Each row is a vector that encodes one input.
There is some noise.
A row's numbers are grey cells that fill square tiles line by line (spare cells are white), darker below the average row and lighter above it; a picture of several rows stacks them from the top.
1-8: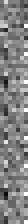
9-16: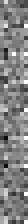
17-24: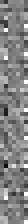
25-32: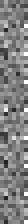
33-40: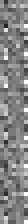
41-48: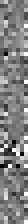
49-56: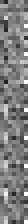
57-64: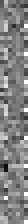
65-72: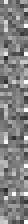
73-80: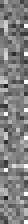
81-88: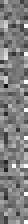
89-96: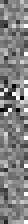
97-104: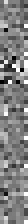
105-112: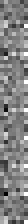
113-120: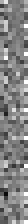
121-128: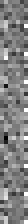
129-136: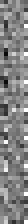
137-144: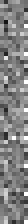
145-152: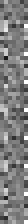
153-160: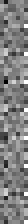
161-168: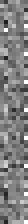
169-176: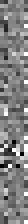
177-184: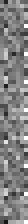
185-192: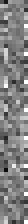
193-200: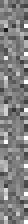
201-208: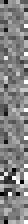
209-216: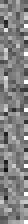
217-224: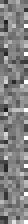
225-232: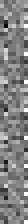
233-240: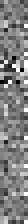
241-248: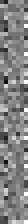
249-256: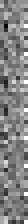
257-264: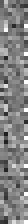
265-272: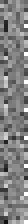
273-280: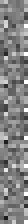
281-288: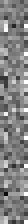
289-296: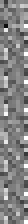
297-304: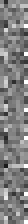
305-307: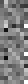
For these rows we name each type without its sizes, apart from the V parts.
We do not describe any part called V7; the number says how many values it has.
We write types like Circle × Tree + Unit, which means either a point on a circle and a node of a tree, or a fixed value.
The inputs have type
List(Bool × V7).
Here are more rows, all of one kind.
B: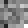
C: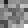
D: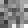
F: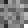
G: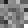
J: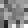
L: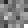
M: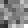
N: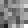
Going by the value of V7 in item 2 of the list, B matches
C and L.
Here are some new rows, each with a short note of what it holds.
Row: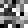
the empty list
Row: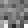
a list of one item
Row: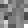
a list of one item
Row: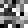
the empty list
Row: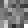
a list of one item
